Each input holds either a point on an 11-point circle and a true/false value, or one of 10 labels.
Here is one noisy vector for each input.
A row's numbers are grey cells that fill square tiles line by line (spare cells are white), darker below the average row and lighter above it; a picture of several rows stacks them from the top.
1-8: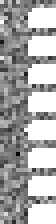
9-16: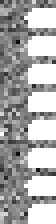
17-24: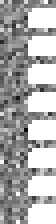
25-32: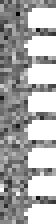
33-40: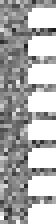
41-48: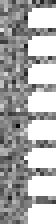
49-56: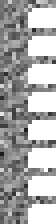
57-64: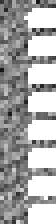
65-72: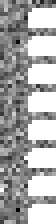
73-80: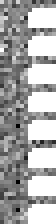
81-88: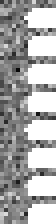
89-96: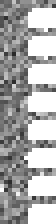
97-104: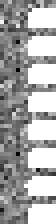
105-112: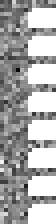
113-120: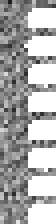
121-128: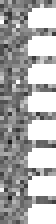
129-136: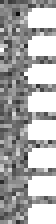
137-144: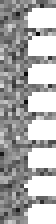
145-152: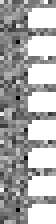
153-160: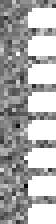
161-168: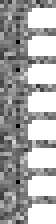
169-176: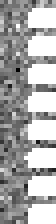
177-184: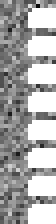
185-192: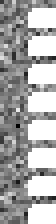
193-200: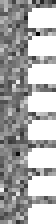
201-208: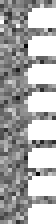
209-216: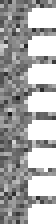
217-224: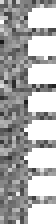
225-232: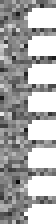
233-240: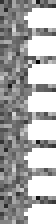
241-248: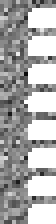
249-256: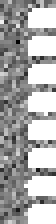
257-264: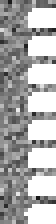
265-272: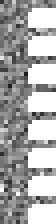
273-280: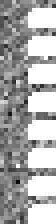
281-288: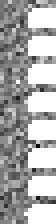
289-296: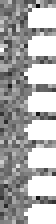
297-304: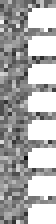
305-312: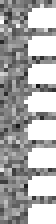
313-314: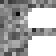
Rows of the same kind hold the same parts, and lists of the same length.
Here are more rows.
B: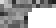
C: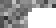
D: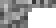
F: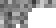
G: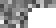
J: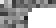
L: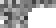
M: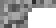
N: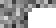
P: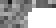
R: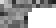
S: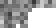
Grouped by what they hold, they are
B, D, F, G, J, L, M, N, R, S
C, P

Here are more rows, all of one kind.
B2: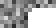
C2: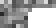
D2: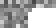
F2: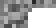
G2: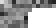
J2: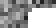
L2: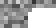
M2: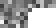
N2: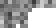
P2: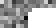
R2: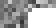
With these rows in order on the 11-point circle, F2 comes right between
J2 and L2.
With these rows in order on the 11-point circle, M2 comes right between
N2 and R2.
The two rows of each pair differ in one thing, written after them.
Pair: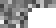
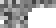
the place on the 11-point circle
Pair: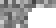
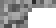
the place on the 11-point circle
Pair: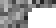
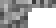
the true/false value
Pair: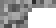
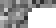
the true/false value
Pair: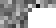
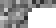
the place on the 11-point circle
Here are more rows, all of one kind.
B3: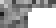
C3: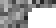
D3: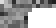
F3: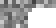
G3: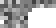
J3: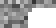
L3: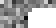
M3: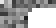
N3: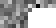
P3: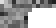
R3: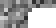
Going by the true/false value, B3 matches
F3 and J3.
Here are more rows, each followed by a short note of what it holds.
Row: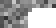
one of 10 labels
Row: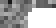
one of 10 labels
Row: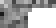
a point on an 11-point circle and a true/false value
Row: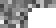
a point on an 11-point circle and a true/false value
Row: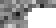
one of 10 labels
